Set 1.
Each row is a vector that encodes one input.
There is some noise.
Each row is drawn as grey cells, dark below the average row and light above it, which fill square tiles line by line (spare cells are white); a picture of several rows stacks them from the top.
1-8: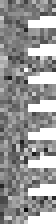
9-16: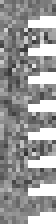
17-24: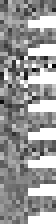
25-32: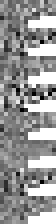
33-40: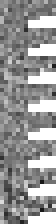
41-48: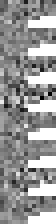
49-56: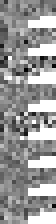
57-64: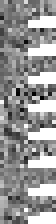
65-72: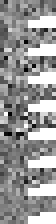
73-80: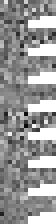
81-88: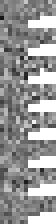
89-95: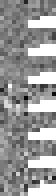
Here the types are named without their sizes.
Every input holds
a label, together with either a point on a circle, or a fixed value.
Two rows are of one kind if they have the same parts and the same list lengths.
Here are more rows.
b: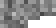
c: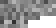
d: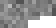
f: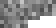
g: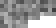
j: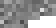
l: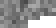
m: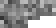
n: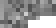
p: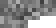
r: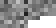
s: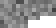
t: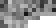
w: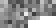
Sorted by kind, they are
b, c, f, j, l, m, p, r
d, g, n, s, t, w

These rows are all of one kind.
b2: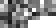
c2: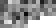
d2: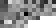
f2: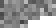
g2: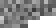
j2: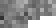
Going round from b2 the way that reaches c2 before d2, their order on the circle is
b2, j2, f2, g2, c2, d2.
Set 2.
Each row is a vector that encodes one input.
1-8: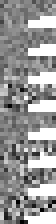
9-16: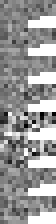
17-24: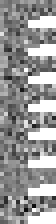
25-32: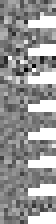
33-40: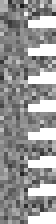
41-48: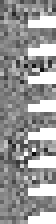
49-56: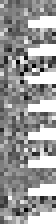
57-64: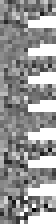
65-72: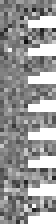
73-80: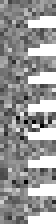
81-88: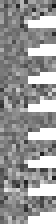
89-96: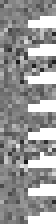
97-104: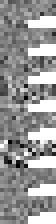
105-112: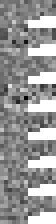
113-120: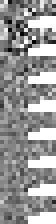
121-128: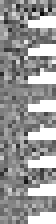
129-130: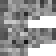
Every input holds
either a point on an 8-point line, or a point on a 9-point line.
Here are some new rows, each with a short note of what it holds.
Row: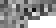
a point on a 9-point line
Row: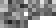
a point on a 9-point line
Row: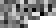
a point on a 9-point line
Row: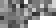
a point on a 9-point line
